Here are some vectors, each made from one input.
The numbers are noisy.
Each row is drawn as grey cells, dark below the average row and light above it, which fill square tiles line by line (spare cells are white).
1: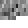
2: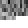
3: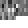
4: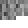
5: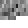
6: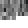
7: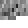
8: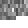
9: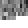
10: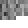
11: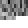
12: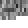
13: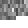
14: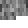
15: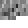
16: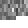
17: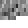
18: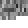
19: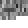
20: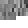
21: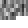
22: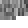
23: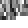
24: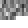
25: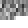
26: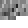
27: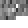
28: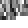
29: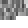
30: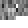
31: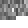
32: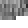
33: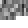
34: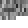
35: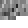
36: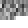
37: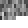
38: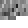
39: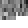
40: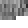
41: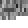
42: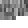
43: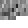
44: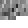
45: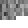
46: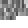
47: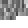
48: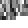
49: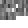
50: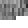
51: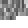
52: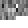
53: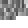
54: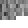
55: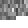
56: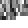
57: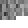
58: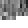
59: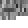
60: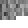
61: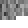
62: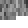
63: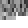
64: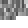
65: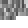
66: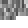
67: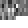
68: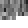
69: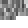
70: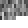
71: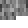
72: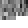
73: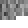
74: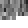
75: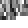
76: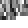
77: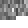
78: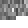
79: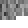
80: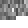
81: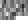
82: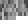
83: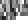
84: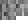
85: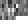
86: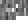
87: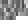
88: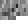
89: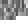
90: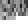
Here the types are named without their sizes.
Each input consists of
a list of points on a line.
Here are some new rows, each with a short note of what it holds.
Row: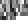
the empty list
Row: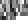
the empty list
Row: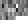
a list of two items
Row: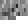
a list of one item
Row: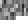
a list of two items
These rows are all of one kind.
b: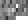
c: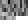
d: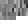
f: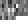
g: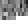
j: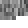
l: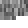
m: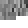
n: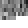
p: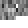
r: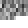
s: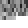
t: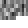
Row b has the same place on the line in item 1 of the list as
f and p.
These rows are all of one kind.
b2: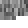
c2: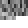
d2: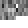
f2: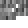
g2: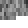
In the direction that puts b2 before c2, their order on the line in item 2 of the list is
b2, f2, g2, d2, c2.
